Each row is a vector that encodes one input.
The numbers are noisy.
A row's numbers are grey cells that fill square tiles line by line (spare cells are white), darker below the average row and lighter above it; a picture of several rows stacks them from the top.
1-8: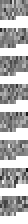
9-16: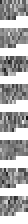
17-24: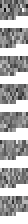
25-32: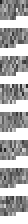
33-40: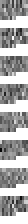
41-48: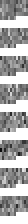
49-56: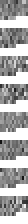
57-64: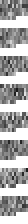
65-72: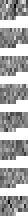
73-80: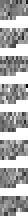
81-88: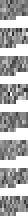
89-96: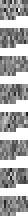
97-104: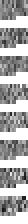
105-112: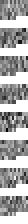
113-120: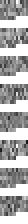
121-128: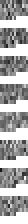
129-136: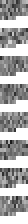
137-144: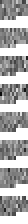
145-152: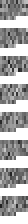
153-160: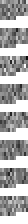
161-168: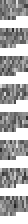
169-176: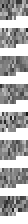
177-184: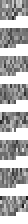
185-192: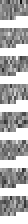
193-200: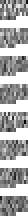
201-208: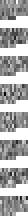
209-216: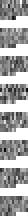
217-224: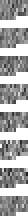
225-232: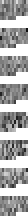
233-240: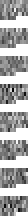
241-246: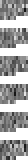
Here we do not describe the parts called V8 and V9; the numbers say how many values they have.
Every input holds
a value of V8, together with either one of 6 labels and a true/false value, or a value of V9.
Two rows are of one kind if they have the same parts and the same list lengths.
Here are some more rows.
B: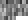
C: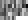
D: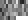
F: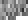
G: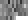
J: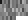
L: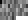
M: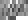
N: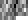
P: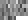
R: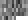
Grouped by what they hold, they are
B, G, J, L, N, R
C, D, F, M, P

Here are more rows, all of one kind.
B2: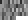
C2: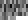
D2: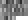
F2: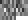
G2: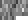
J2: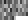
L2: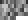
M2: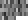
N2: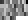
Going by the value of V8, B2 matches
F2, L2 and N2.
